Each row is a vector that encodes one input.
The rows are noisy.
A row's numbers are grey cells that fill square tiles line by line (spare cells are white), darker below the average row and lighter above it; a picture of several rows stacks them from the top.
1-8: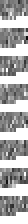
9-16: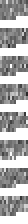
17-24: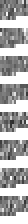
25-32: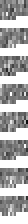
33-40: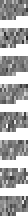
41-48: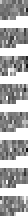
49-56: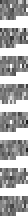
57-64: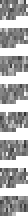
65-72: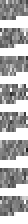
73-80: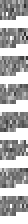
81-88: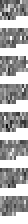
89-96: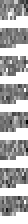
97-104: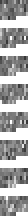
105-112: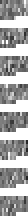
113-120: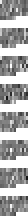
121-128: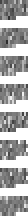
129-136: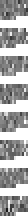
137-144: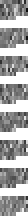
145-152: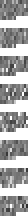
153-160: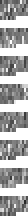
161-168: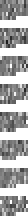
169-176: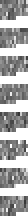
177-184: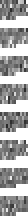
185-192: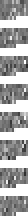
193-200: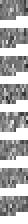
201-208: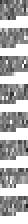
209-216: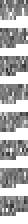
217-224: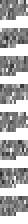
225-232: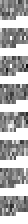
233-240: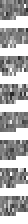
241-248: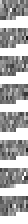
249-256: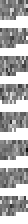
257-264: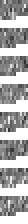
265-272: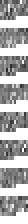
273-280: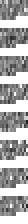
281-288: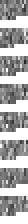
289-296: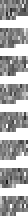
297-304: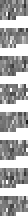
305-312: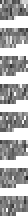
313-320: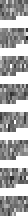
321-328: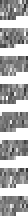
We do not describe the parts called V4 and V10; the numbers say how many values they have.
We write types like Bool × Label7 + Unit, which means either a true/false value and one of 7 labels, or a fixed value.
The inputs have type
Circle15 + (Line5 + V4) × V10.
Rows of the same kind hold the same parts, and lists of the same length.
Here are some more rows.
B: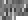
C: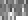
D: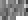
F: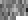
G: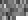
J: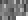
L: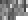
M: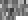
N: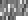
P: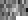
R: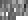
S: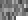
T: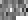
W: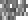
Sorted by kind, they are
B, C, T
D, F, P, S
G, J, L, M, N, R, W

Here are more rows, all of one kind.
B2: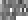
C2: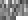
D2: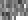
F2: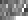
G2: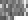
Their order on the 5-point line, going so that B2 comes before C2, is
D2, B2, G2, C2, F2.
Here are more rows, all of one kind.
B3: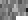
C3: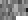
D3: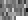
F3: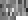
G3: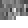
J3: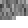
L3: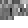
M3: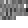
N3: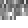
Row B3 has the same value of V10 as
C3 and F3.
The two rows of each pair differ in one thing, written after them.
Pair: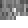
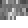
the value of V4
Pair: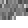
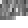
the value of V10
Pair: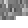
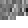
the value of V10
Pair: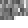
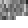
the value of V10
